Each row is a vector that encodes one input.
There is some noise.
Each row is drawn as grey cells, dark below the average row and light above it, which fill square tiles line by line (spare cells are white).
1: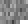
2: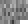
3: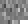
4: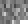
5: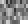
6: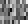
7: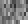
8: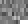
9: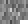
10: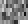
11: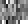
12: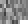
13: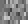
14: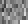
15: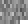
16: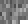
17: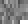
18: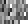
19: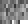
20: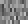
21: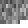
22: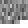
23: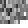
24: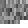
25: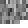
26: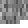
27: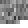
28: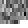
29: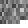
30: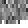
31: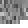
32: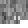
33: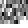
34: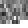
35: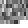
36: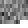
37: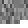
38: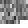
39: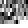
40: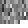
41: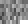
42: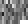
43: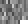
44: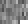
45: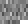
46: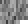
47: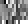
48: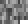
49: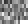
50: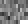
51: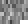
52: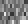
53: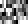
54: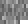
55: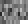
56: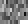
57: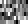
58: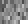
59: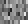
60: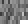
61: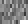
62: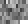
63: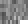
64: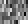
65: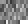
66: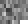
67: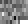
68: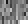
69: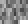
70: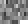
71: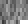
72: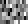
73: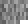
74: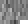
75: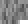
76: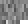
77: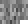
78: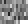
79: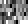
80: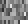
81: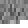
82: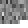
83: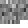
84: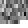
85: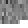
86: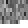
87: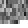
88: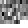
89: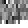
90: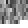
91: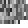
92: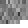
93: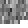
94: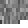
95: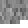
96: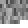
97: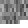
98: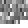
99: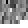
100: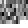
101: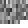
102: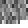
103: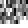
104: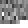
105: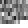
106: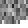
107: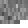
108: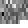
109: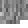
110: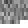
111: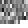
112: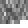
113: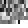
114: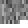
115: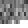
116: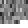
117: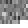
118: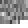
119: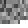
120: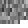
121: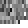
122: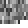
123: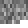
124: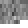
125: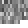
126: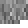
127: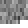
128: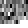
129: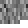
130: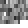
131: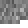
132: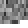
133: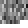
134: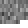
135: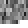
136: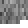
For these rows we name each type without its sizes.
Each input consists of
a list of points on a line.
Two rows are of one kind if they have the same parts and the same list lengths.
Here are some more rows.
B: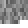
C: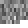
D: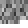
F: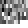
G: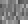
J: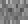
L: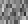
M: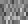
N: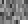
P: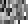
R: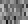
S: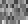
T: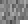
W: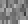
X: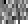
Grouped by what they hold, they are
B, D, L, R, T, W
C, F, G, J, M, N, P
S, X

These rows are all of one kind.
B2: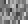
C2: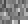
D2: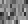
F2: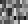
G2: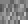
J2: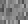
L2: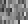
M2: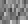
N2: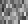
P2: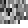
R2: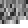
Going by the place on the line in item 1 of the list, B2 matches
G2 and P2.
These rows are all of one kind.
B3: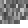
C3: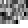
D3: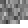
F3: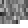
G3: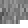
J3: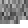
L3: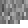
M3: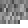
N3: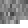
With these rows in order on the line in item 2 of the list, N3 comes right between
C3 and G3.
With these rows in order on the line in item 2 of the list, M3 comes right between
D3 and J3.
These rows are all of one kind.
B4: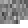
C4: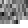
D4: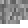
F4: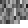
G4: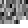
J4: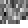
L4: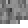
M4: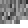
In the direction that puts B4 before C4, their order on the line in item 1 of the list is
F4, D4, B4, C4, G4, L4, M4, J4.
